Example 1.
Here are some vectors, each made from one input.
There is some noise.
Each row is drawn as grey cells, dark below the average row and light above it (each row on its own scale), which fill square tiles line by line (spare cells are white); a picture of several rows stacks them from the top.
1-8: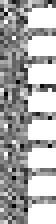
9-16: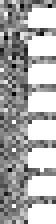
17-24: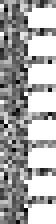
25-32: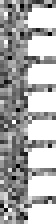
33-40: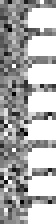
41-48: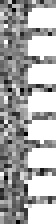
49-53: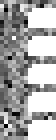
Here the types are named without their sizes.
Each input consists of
a label.
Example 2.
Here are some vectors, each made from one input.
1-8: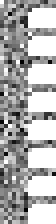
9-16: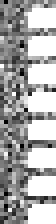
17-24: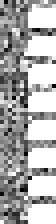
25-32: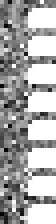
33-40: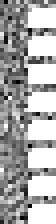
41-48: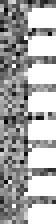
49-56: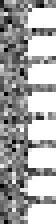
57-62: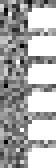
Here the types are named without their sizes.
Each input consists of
a label.
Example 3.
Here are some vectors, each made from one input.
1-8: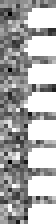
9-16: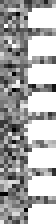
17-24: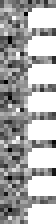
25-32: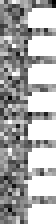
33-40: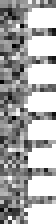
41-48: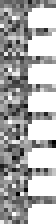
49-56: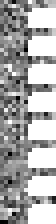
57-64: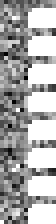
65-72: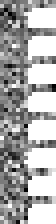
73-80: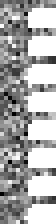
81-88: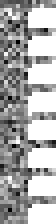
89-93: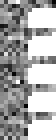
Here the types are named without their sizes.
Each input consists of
a point on a line.
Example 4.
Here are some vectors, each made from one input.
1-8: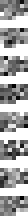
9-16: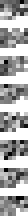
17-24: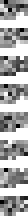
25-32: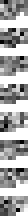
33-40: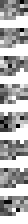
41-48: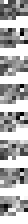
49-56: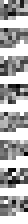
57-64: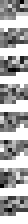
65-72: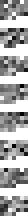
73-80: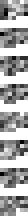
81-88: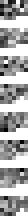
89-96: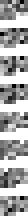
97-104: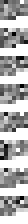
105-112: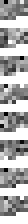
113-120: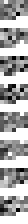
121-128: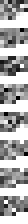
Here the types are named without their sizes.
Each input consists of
a point on a circle.
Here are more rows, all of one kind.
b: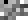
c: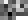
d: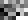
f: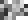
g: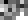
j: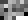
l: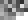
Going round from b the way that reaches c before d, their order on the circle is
b, g, l, c, d, f, j.
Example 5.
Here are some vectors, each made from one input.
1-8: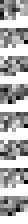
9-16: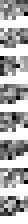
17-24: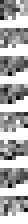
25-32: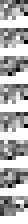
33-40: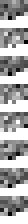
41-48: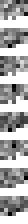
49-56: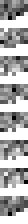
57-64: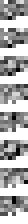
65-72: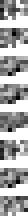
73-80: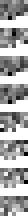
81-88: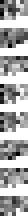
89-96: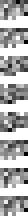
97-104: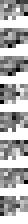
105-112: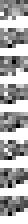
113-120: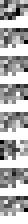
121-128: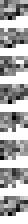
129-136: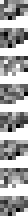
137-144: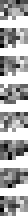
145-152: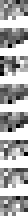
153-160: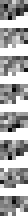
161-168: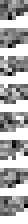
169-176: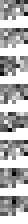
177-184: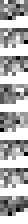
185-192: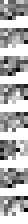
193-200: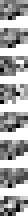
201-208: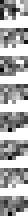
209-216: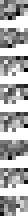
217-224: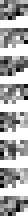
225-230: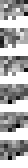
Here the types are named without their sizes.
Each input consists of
a point on a circle.
